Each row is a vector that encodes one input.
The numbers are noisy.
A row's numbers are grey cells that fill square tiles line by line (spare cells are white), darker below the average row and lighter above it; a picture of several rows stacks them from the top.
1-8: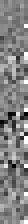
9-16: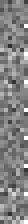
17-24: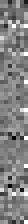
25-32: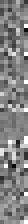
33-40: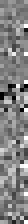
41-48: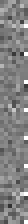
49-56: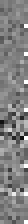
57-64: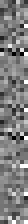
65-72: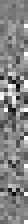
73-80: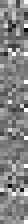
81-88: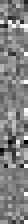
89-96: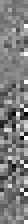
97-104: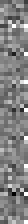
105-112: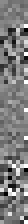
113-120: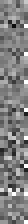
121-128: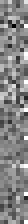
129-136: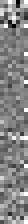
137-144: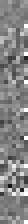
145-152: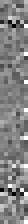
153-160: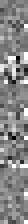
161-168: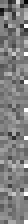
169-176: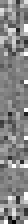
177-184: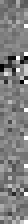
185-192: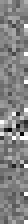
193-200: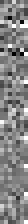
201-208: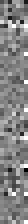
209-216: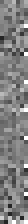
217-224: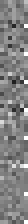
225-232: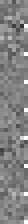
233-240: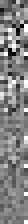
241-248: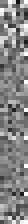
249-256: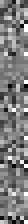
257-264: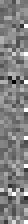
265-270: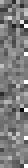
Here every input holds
a point on a 5-point line, together with either a point on a 5-point line, or a point on a 10-point line.
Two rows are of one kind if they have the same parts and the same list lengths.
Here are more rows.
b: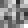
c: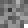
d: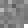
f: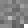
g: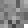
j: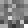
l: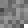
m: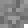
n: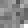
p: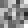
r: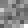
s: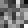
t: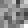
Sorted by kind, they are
b, f, j
c, d, g, l, m, n, p, r, s, t

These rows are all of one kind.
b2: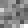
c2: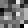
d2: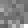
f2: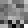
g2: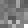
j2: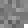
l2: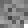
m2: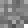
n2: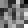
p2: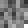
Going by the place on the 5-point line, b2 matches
d2, m2 and p2.
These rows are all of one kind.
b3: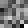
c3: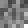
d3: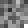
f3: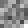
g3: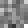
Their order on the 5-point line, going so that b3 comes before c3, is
d3, b3, f3, g3, c3.
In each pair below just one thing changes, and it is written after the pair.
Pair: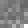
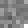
the place on the 10-point line
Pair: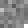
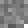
the place on the 5-point line
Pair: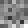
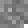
the place on the 5-point line
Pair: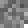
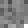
the place on the 5-point line
